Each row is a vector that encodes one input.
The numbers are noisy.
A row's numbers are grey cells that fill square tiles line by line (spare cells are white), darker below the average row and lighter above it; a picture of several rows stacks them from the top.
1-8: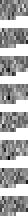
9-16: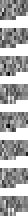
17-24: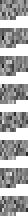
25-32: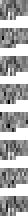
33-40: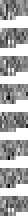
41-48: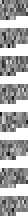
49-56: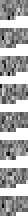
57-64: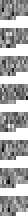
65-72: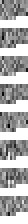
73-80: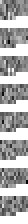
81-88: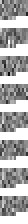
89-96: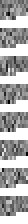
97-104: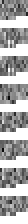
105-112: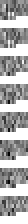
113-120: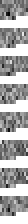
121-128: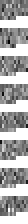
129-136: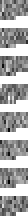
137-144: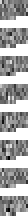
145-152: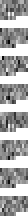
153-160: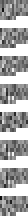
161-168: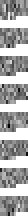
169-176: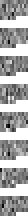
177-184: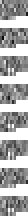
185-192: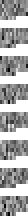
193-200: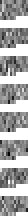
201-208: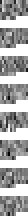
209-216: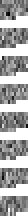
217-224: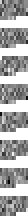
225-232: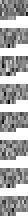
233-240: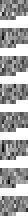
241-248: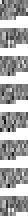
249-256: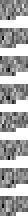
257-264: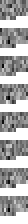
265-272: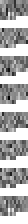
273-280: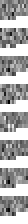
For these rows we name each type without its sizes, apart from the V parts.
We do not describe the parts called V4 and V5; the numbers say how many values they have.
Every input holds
a point on a circle and a true/false value, together with either a fixed value, or a value of V4 and a value of V5.
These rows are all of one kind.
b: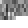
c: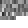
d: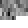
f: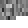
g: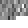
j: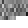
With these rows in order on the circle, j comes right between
b and f.
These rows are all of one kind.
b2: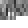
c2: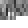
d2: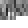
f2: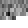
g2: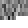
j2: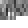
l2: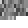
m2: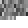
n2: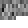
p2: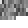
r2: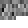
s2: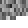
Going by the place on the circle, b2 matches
c2, d2 and j2.
